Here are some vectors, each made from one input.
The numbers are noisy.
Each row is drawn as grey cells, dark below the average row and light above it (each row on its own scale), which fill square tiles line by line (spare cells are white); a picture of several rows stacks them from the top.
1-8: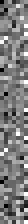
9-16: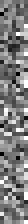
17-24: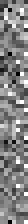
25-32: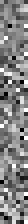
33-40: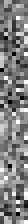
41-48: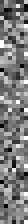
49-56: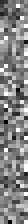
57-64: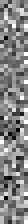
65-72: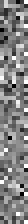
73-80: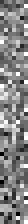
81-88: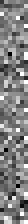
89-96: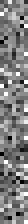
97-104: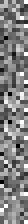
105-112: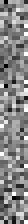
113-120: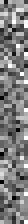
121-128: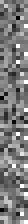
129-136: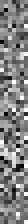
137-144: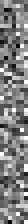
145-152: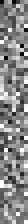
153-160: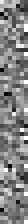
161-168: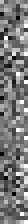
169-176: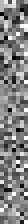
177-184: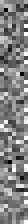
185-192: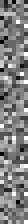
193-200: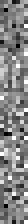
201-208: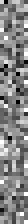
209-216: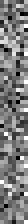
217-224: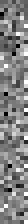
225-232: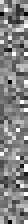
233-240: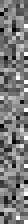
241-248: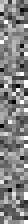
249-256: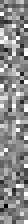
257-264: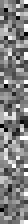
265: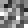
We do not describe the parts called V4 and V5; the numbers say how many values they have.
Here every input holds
a value of V4 and a value of V5, together with either one of 9 labels, or one of 10 labels and a true/false value.
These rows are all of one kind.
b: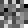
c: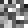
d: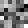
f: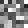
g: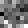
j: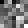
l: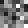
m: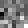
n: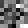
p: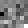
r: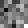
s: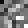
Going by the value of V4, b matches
d, g and l.
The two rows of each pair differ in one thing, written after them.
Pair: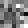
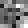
the value of V5
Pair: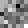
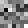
the label
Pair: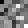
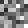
the value of V4
